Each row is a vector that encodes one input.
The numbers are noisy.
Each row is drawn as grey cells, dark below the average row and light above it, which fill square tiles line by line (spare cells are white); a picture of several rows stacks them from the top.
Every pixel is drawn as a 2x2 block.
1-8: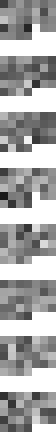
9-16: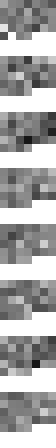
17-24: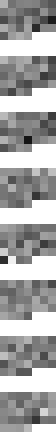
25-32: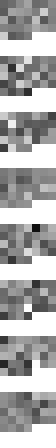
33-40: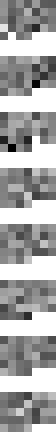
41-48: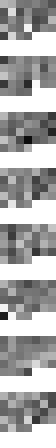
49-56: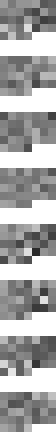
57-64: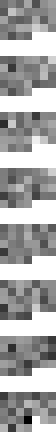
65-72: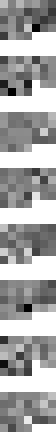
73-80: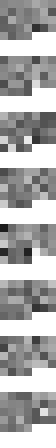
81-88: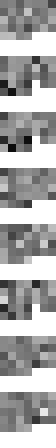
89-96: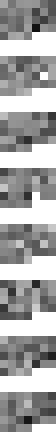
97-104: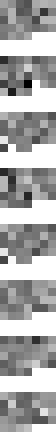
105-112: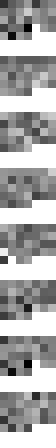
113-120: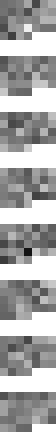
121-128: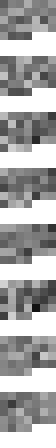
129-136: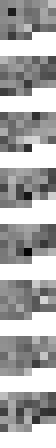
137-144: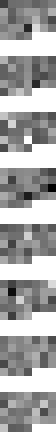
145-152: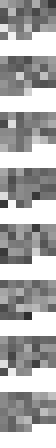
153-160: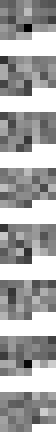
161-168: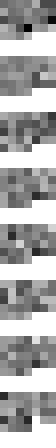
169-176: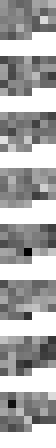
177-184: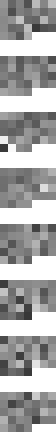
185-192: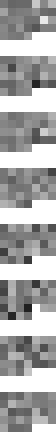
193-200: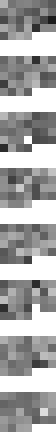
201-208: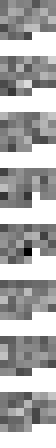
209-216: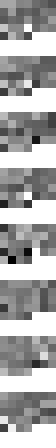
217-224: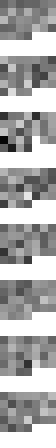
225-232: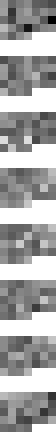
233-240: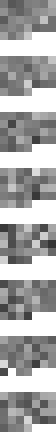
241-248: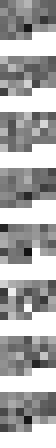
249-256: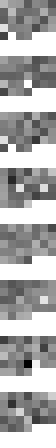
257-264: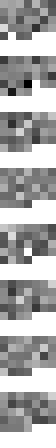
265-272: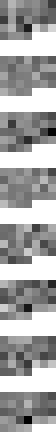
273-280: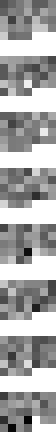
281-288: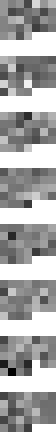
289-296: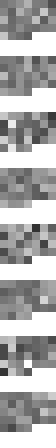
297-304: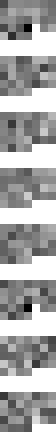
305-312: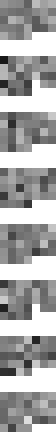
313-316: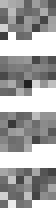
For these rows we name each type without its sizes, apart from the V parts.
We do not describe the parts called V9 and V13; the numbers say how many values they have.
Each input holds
a label, together with either a true/false value and a value of V9, or a value of V13.
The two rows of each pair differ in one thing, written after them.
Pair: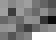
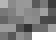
the label
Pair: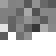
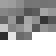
the label
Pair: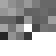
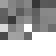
the label
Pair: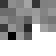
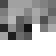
the label
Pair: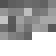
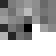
the value of V13
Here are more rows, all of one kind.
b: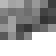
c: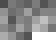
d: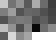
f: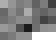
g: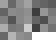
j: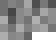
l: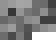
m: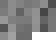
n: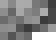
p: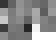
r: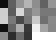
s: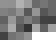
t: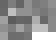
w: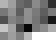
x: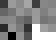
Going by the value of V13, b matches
f, l, n and w.
